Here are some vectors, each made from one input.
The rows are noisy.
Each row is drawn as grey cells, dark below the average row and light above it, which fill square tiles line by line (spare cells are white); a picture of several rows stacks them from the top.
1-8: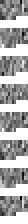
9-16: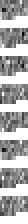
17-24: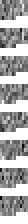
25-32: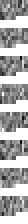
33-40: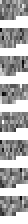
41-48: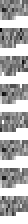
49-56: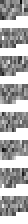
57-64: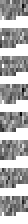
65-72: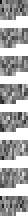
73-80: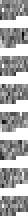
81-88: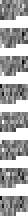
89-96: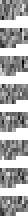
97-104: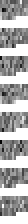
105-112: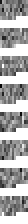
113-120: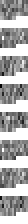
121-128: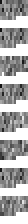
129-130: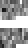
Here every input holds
a true/false value, together with either a point on a 4-point line, or a point on a 7-point line.
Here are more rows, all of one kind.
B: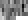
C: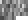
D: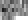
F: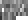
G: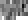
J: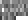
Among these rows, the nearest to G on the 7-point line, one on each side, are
B and J.
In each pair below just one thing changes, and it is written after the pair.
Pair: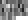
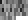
the place on the 4-point line
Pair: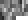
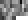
the place on the 4-point line
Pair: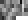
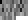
the true/false value
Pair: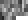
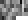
the place on the 4-point line
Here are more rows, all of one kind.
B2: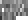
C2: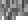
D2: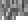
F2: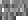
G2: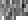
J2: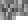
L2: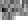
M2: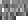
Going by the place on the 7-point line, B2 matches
C2 and D2.
